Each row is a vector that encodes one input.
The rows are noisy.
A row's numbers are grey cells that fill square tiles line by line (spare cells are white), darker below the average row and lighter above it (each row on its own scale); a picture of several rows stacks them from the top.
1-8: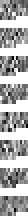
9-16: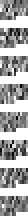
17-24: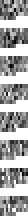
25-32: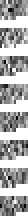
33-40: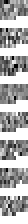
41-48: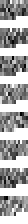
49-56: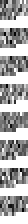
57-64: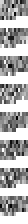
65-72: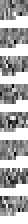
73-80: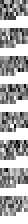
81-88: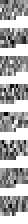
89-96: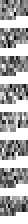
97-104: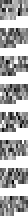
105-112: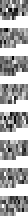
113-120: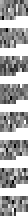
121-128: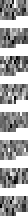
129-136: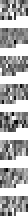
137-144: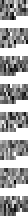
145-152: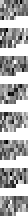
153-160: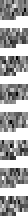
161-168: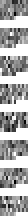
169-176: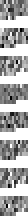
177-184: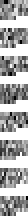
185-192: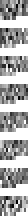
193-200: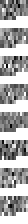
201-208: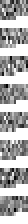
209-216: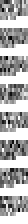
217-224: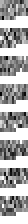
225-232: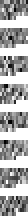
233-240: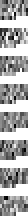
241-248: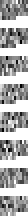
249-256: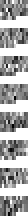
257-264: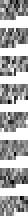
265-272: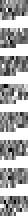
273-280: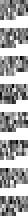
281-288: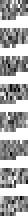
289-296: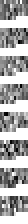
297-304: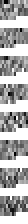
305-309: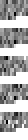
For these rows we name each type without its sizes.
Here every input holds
a point on a circle and four true/false values.
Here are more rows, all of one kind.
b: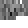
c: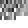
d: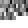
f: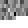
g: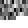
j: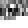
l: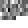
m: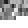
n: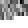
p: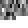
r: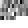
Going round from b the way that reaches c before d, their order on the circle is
b, l, j, c, m, f, r, n, d, p, g.
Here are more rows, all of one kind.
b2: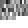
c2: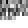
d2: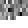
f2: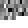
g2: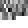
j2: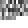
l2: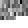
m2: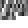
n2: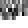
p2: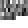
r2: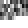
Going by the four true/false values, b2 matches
f2, l2, m2 and p2.
